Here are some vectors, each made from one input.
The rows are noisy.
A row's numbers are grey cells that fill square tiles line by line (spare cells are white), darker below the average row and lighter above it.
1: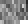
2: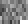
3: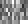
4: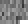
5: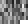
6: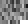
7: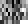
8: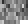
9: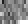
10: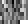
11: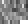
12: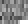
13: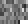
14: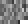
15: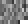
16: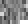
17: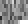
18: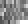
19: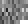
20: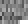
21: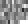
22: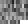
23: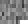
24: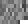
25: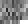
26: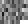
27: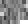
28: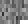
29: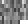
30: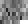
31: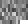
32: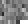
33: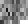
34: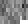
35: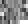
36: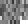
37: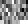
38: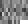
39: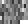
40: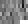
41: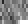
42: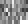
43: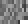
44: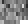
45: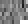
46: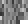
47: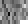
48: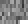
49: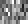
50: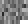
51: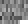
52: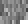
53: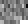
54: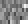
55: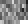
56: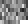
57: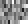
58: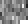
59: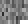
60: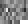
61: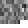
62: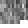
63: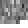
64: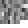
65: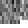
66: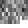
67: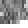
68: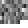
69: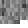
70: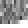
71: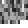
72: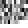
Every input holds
a point on a 9-point circle and a point on a 9-point line.
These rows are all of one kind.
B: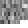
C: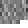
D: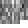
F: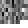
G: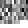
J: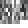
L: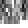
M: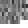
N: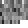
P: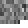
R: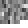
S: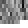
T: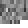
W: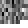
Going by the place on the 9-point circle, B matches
D, J and N.
